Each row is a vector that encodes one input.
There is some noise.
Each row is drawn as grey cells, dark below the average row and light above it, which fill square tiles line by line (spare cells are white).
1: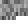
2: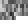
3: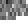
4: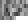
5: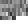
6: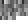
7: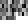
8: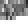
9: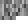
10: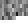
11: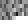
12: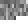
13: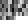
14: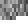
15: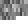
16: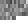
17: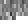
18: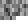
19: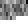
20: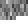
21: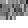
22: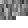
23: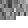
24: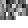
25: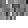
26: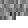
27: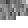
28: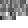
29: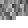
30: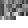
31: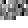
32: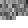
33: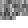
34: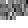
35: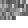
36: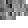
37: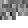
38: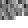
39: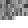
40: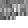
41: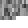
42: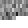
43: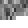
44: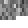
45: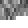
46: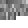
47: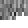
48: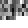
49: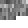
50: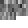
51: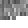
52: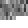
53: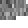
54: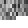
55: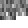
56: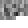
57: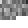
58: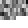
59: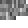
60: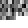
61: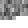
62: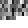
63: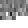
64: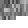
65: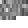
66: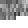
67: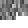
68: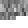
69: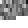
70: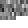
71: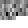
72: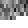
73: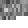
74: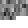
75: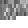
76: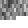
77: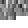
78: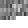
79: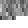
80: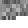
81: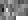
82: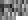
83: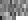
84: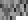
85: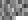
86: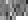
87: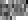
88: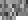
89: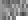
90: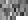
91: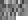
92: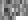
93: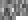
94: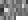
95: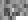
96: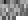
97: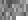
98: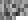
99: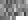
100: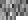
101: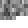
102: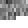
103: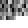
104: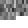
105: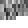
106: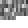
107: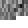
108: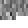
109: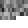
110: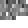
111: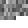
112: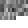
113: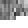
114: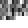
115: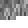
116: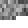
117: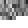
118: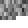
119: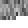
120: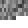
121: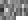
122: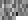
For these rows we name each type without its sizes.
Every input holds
a list of points on a circle.
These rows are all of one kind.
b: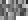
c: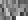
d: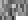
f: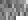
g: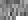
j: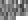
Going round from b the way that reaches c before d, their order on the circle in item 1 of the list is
b, c, g, f, d, j.
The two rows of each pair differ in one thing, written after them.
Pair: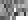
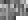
the place on the circle in item 2 of the list
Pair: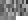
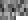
the place on the circle in item 2 of the list
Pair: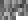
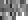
the place on the circle in item 1 of the list
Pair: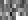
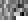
the place on the circle in item 1 of the list
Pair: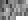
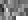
the place on the circle in item 1 of the list
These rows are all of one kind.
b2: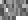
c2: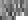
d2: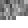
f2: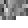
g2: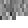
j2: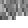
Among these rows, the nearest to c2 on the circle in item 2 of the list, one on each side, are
b2 and j2.
